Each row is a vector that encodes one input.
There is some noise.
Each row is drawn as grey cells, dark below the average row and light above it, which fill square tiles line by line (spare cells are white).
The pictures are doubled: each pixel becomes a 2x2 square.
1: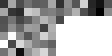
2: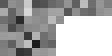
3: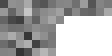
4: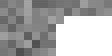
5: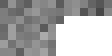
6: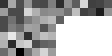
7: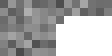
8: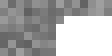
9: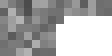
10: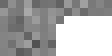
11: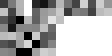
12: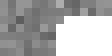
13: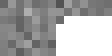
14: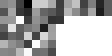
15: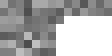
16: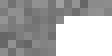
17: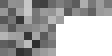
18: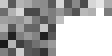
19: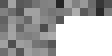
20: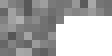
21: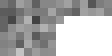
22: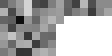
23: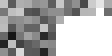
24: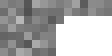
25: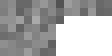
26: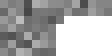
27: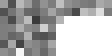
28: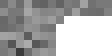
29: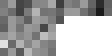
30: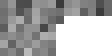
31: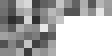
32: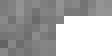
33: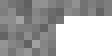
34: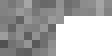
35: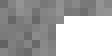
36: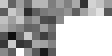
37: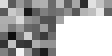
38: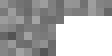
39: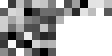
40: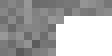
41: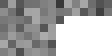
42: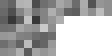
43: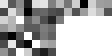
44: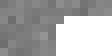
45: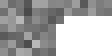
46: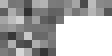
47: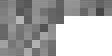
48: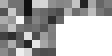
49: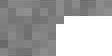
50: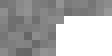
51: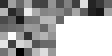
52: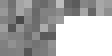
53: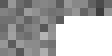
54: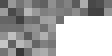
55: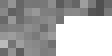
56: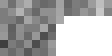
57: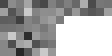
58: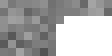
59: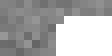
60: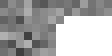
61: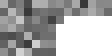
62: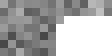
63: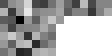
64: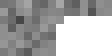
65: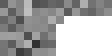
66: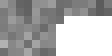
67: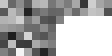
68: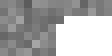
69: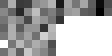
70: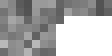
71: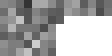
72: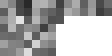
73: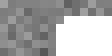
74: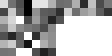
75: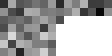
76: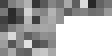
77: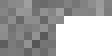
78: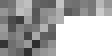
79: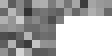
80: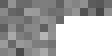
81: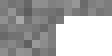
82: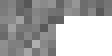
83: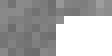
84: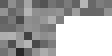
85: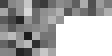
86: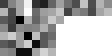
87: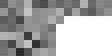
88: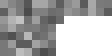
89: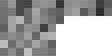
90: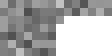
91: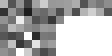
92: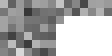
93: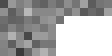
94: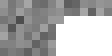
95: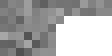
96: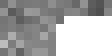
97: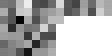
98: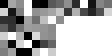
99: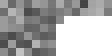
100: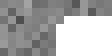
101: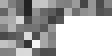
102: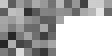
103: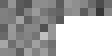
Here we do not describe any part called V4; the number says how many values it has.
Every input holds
a list of up to two items, each either a point on a 5-point line, or a true/false value and a value of V4.
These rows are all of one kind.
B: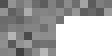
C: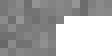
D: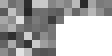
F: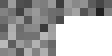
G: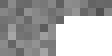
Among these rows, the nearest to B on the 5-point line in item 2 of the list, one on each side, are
C and F.
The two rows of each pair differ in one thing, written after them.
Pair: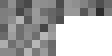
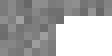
the true/false value in item 1 of the list
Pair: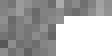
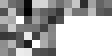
the true/false value in item 1 of the list
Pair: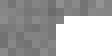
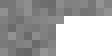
the true/false value in item 2 of the list
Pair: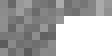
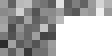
the true/false value in item 1 of the list
